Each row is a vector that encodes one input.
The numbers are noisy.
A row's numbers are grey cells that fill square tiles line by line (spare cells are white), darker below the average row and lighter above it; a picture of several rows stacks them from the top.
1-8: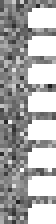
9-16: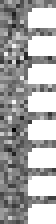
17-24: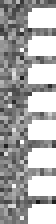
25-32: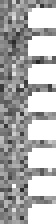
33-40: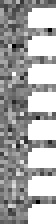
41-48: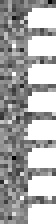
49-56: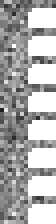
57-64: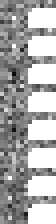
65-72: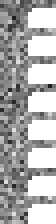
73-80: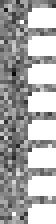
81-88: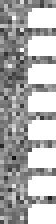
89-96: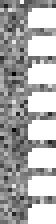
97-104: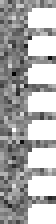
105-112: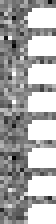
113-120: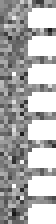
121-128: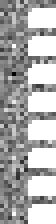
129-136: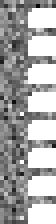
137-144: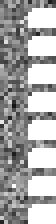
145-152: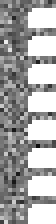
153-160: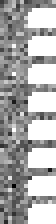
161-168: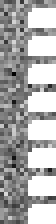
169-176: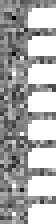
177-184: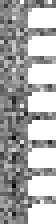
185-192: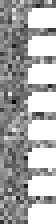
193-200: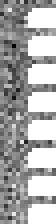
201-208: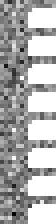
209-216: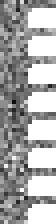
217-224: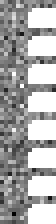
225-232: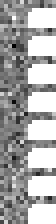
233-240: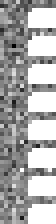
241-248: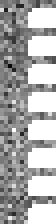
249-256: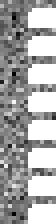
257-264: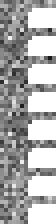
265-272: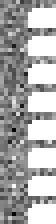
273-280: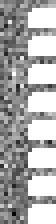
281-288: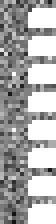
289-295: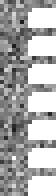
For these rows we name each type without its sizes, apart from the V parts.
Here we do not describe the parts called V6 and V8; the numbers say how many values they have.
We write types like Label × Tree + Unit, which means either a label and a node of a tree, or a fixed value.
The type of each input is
(Bool × Bool × Bool × Bool + Circle) × (Unit + V6 × V8).
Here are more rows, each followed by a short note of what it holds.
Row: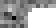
four true/false values, a value of V6 and a value of V8
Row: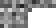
a point on a circle, a value of V6 and a value of V8
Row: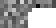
a point on a circle, a value of V6 and a value of V8
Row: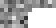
four true/false values
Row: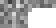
four true/false values
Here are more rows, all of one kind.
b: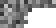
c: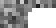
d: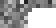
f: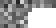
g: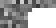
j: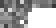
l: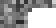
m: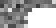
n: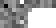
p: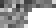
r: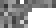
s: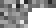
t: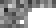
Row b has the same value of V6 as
j and r.
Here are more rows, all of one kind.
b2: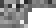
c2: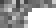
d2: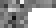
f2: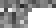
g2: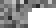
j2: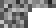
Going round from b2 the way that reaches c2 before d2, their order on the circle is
b2, c2, g2, d2, f2, j2.
